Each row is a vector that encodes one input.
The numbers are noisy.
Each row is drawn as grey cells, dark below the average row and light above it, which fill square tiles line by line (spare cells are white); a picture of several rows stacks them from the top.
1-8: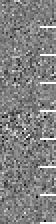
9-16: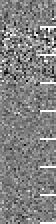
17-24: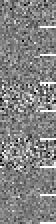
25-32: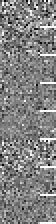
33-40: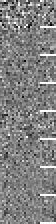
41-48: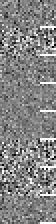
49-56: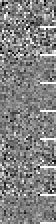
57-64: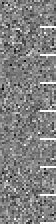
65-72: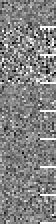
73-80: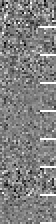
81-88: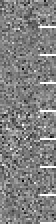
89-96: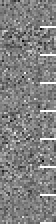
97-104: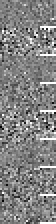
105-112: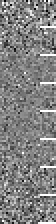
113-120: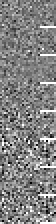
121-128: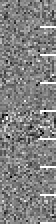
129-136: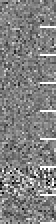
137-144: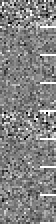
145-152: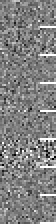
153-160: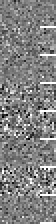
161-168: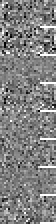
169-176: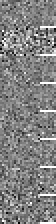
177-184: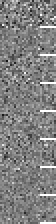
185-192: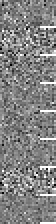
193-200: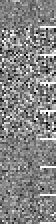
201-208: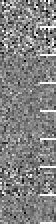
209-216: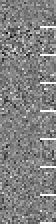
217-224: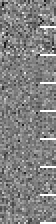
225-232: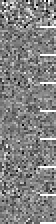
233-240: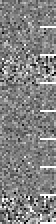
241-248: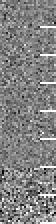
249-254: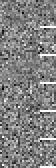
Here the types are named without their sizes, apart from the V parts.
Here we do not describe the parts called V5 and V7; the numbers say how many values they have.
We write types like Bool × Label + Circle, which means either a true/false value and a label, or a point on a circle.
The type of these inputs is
Bool × Bool × Bool × (Tree + V5) + V7.
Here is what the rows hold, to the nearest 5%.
About 85% of them hold three true/false values, together with either a node of a tree, or a value of V5. The rest hold a value of V7.
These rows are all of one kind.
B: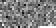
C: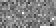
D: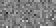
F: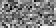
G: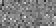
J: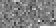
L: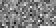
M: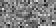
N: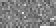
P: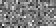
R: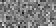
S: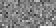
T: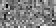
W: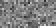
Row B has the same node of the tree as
C, S and W.
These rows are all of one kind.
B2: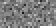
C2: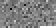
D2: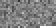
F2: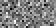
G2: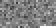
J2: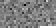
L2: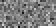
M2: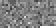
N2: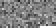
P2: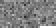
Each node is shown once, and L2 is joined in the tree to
D2.
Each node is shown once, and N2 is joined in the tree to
P2.
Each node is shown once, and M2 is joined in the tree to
B2 and F2.
